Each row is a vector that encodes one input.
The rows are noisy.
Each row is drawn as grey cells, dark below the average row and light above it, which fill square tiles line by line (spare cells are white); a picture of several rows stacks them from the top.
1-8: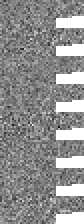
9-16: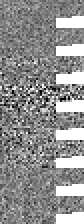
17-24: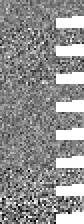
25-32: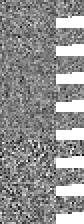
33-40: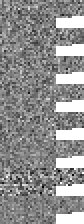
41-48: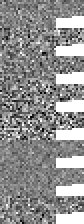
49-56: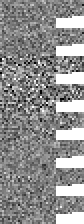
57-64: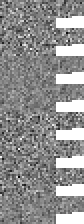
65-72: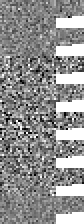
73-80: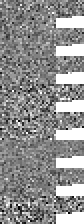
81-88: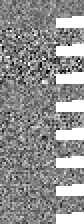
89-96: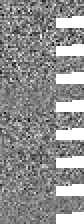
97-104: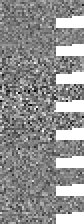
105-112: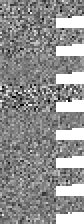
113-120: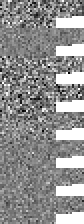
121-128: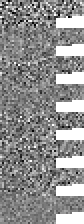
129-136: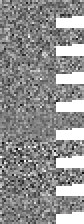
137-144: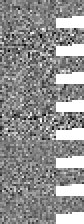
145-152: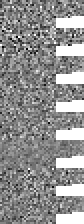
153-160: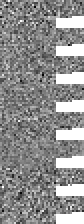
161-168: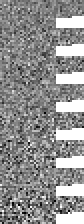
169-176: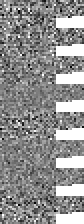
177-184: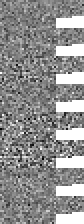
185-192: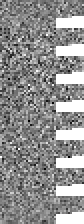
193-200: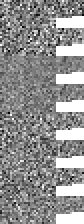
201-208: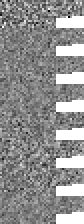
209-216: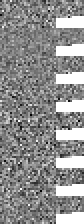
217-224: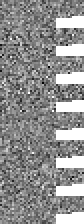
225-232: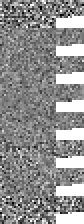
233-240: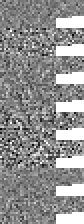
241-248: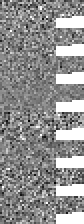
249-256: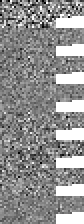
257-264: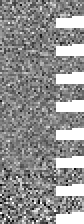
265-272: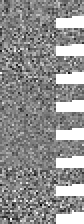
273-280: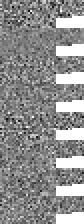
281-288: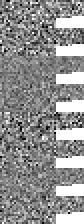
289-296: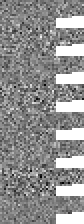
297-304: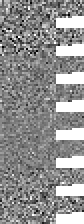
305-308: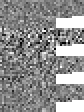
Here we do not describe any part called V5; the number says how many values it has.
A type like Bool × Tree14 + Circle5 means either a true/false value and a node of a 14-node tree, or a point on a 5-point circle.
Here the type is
Bool × Line11 + Circle8 × Line7 + V5.
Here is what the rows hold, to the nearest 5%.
About 30% of them hold a point on an 8-point circle and a point on a 7-point line. About 50% of them hold a point on an 11-point line and a true/false value. The rest hold a value of V5.
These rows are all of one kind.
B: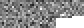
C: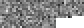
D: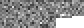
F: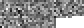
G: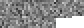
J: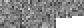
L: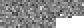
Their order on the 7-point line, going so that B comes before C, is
F, G, D, B, J, L, C.
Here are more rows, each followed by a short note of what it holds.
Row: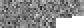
a point on an 11-point line and a true/false value
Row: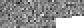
a value of V5
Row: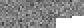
a point on an 8-point circle and a point on a 7-point line
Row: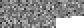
a value of V5
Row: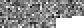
a value of V5
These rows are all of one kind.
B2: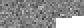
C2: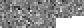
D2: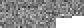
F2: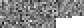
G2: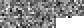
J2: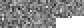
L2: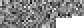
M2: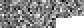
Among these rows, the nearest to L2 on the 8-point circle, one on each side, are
B2 and G2.
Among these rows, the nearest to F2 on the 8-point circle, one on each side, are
D2 and J2.
